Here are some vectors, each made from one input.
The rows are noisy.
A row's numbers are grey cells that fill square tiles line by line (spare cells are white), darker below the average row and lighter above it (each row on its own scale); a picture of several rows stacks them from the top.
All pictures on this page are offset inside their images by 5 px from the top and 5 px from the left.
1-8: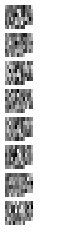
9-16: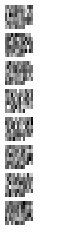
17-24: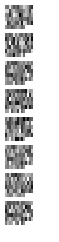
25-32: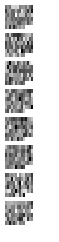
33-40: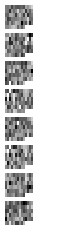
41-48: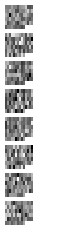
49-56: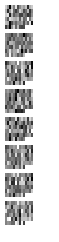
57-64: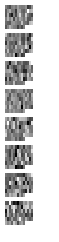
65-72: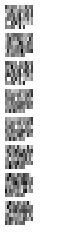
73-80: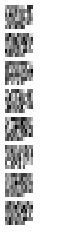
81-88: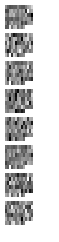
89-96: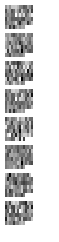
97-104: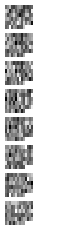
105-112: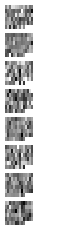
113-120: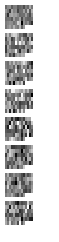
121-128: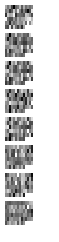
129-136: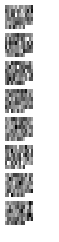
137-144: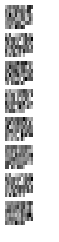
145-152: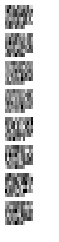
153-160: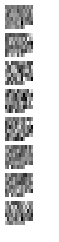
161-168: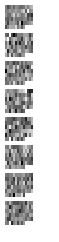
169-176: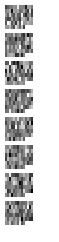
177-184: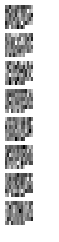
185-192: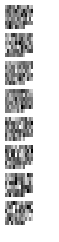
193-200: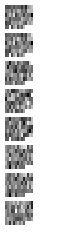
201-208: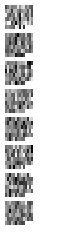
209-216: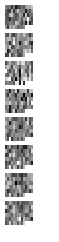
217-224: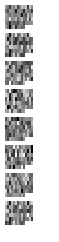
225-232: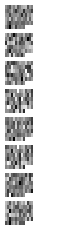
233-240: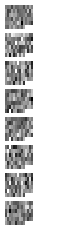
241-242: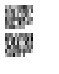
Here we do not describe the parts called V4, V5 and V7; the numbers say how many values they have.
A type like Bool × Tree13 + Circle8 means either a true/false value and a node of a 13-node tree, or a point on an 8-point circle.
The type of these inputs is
(Bool × V5 + V4) × V7 + Line6 + Tree10.
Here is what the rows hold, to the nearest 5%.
About 15% of them hold a point on a 6-point line. About 25% of them hold a node of a 10-node tree. The rest hold a value of V7, together with either a true/false value and a value of V5, or a value of V4.
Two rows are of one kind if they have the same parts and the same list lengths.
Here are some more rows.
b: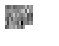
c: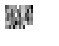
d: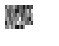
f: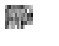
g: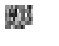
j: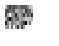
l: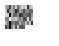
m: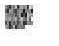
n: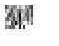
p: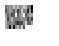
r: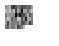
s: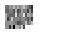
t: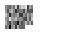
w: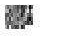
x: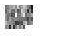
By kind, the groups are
b, f, j, r
c, n, p, s, x
d, g, w
l, m, t

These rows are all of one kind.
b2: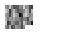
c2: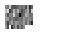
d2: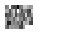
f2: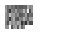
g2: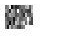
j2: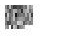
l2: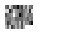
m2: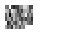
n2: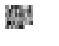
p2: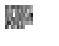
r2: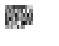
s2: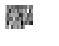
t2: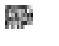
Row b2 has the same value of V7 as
c2, f2, l2 and s2.
